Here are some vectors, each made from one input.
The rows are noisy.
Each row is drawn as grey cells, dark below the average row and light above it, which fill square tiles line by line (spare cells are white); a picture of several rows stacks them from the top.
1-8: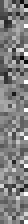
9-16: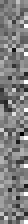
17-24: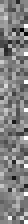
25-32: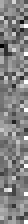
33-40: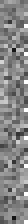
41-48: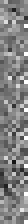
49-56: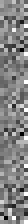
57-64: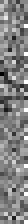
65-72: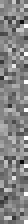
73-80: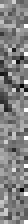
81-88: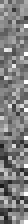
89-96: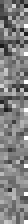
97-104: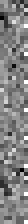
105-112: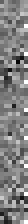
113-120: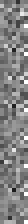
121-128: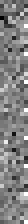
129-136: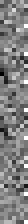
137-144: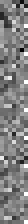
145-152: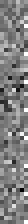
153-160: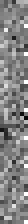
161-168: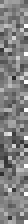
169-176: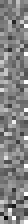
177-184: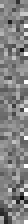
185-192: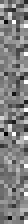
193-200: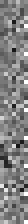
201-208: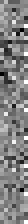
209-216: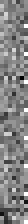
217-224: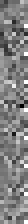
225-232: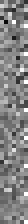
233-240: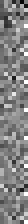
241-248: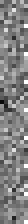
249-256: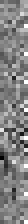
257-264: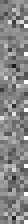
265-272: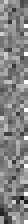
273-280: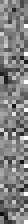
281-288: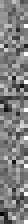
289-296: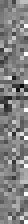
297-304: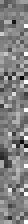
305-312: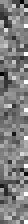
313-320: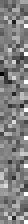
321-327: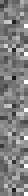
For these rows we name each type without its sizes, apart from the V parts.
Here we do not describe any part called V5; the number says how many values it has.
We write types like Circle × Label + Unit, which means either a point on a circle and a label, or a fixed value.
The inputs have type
Bool × V5 + List(Line).
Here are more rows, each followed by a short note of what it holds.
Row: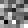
the empty list
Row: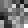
a true/false value and a value of V5
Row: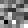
the empty list
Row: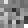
a list of two items
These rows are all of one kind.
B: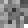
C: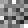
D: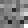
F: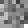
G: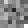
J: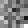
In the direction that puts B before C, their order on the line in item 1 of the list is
F, B, G, D, J, C.
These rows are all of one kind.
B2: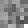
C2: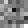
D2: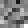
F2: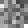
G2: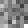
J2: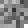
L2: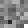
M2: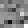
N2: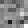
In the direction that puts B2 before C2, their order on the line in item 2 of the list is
L2, N2, M2, D2, B2, J2, C2, F2, G2.
